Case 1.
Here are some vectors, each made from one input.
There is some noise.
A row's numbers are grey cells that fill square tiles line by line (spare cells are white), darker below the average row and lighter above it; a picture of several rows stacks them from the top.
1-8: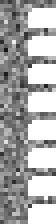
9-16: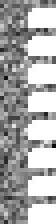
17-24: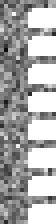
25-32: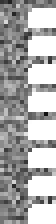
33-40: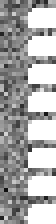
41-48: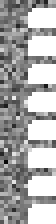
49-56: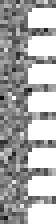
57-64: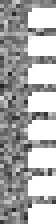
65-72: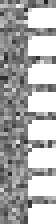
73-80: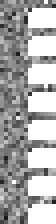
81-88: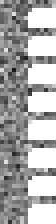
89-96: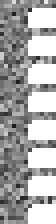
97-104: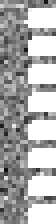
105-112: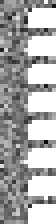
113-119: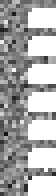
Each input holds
a node of a 10-node tree, together with either a fixed value, or four true/false values.
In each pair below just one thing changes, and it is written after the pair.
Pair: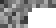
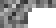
one of the four true/false values
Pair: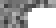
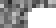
one of the four true/false values
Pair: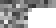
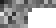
the node of the tree
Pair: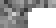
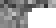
one of the four true/false values
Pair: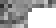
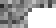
one of the four true/false values
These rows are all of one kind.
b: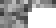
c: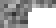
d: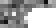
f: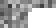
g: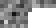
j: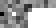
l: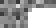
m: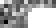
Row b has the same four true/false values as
j and l.
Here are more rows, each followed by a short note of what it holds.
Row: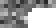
a node of a 10-node tree and four true/false values
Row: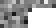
a node of a 10-node tree
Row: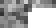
a node of a 10-node tree and four true/false values
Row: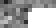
a node of a 10-node tree and four true/false values
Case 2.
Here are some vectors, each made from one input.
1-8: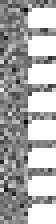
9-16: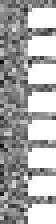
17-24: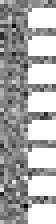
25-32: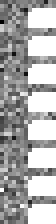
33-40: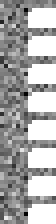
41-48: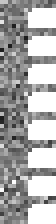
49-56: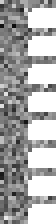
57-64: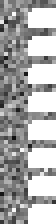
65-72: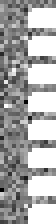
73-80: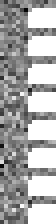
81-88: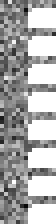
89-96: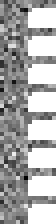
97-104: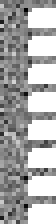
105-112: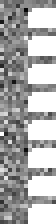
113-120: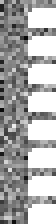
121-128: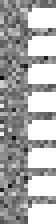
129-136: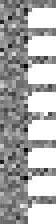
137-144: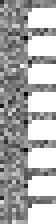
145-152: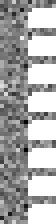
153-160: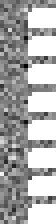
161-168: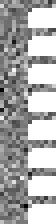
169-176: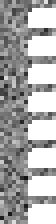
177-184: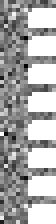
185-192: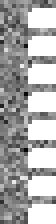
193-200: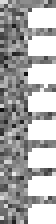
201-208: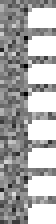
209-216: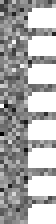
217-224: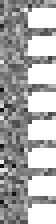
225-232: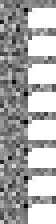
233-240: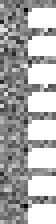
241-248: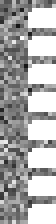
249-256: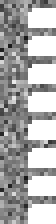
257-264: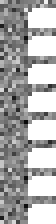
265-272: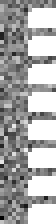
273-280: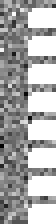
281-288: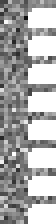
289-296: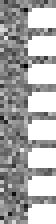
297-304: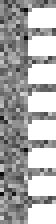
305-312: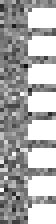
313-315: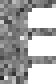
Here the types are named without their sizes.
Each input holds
a point on a line, together with either a fixed value, or four true/false values.
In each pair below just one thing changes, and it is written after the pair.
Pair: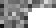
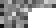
the place on the line
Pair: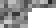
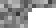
one of the four true/false values
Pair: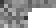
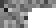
one of the four true/false values
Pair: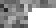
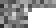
one of the four true/false values
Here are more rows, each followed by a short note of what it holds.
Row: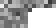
a point on a line and four true/false values
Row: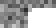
a point on a line
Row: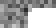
a point on a line
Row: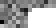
a point on a line
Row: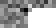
a point on a line
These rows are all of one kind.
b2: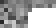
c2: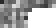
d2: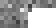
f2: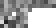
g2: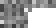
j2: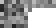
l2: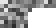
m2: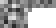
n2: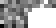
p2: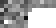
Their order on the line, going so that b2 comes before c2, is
p2, n2, l2, d2, b2, g2, f2, j2, c2, m2.
